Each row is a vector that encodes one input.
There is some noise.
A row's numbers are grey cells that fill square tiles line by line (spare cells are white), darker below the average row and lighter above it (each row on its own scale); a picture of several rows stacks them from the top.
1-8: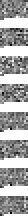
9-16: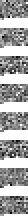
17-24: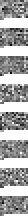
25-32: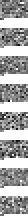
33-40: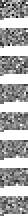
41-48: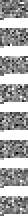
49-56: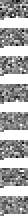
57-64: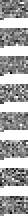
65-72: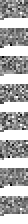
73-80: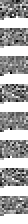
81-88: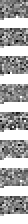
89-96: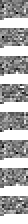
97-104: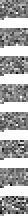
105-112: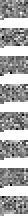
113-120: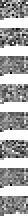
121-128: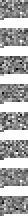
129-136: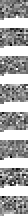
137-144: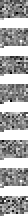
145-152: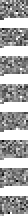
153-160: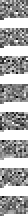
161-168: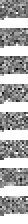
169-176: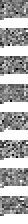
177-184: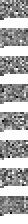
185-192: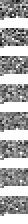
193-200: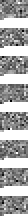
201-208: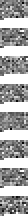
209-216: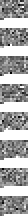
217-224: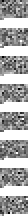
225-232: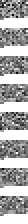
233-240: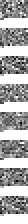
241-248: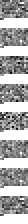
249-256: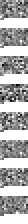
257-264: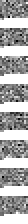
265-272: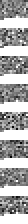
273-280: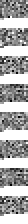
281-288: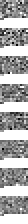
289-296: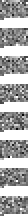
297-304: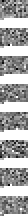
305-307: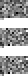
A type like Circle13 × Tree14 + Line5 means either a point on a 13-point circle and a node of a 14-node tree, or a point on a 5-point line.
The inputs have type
Bool × Bool × Bool × Bool + Line10 + Line13.
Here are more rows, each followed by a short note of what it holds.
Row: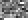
a point on a 13-point line
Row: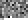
four true/false values
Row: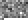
a point on a 10-point line
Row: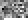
a point on a 13-point line
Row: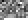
a point on a 13-point line
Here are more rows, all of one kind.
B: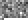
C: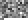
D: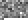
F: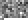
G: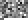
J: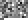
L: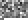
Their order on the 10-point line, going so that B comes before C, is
L, D, B, F, C, G, J.
